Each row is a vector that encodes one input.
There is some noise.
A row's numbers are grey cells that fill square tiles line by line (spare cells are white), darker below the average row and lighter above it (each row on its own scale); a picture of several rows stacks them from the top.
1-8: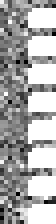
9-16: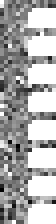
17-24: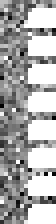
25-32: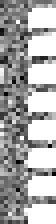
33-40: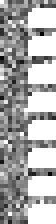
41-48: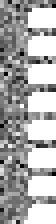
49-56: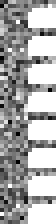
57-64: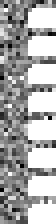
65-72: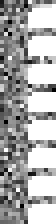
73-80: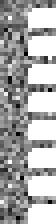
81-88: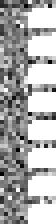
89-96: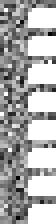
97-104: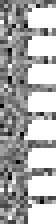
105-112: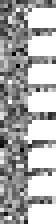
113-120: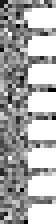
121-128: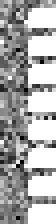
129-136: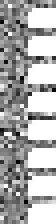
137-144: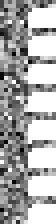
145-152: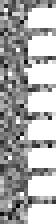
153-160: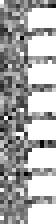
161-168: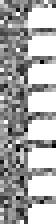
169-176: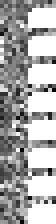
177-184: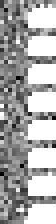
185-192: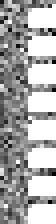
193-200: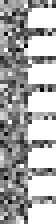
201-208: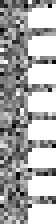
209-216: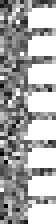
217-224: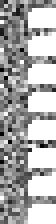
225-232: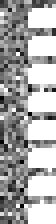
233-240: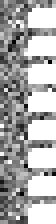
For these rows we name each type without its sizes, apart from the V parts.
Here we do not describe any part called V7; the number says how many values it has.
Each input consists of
a list of items, each a true/false value and a value of V7.
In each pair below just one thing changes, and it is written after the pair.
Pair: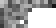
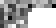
the value of V7 in item 1 of the list
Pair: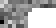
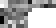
the true/false value in item 2 of the list
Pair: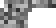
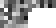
the value of V7 in item 1 of the list
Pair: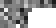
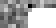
the true/false value in item 1 of the list
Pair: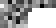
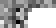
the value of V7 in item 1 of the list
